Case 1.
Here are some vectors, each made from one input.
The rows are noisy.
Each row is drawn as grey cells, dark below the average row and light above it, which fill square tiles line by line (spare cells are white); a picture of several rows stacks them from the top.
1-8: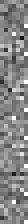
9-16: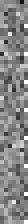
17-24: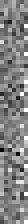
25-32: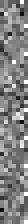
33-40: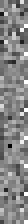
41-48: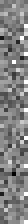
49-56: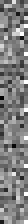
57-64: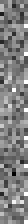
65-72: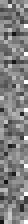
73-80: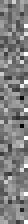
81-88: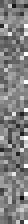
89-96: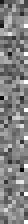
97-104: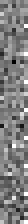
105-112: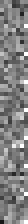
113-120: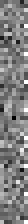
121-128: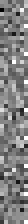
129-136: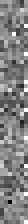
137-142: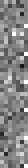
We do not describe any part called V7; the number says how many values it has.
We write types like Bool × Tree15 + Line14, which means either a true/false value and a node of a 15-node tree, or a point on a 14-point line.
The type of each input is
Bool × Bool × Bool × Bool × V7 + Line3 × Line6 + Unit.
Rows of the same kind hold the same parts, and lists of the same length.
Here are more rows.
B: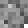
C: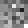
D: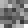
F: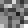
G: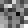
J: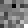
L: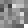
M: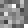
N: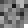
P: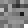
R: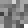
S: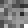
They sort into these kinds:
B, C, J, L, M, N, P, R, S
D
F, G

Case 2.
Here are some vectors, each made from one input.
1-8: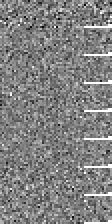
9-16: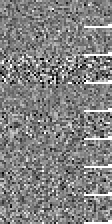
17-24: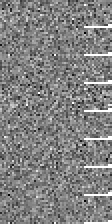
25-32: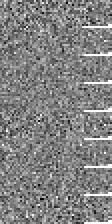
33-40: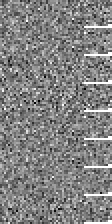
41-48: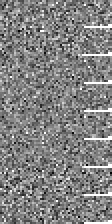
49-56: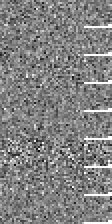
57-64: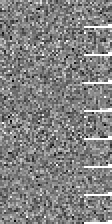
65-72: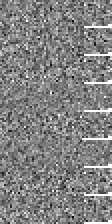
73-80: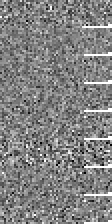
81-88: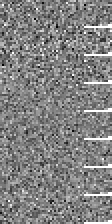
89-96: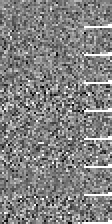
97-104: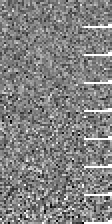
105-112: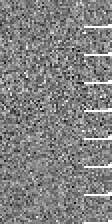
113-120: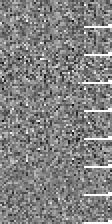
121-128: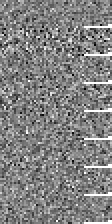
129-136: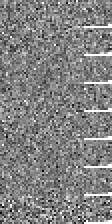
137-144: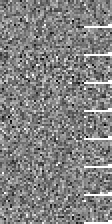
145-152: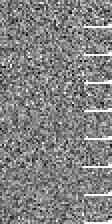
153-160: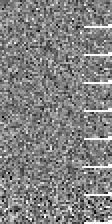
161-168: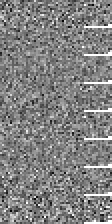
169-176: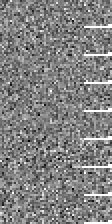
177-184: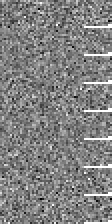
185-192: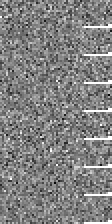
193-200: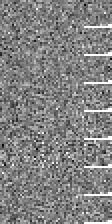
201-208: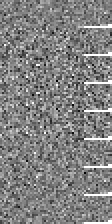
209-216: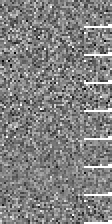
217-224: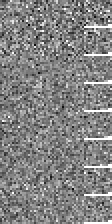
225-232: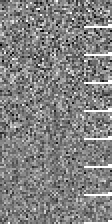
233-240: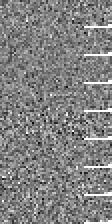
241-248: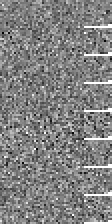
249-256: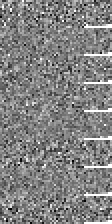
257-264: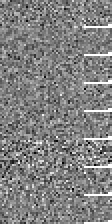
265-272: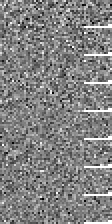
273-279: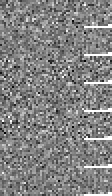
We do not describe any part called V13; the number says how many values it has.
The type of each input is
Bool × (Tree19 + Unit) × V13.
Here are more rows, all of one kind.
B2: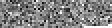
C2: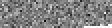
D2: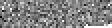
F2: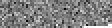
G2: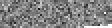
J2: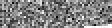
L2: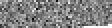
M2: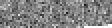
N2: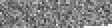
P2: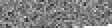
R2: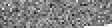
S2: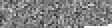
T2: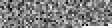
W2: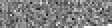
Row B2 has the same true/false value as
C2, F2, S2 and T2.
